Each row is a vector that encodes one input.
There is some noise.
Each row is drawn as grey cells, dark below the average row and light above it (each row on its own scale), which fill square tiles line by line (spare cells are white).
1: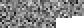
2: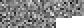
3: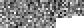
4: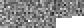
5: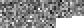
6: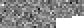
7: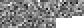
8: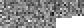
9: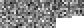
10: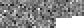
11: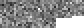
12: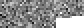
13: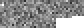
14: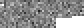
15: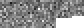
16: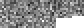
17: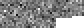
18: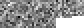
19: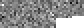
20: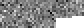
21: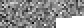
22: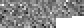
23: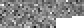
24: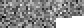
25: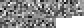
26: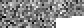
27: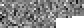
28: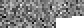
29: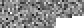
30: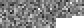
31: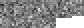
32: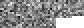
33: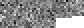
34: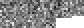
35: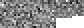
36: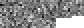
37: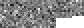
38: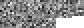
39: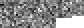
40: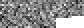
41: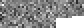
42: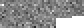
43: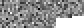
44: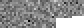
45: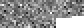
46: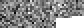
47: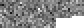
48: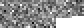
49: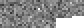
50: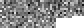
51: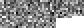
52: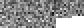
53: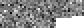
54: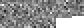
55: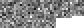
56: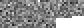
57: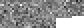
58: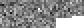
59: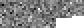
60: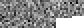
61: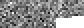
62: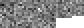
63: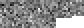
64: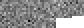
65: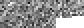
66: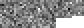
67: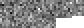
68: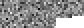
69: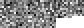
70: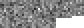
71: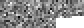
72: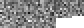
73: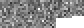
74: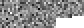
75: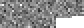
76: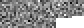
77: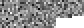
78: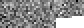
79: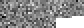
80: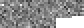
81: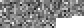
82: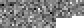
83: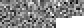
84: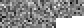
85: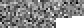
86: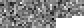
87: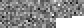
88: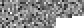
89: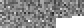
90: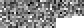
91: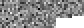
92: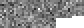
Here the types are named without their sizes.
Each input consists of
a list of points on a line.
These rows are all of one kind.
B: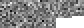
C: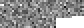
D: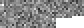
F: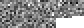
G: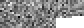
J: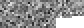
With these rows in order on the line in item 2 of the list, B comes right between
F and G.
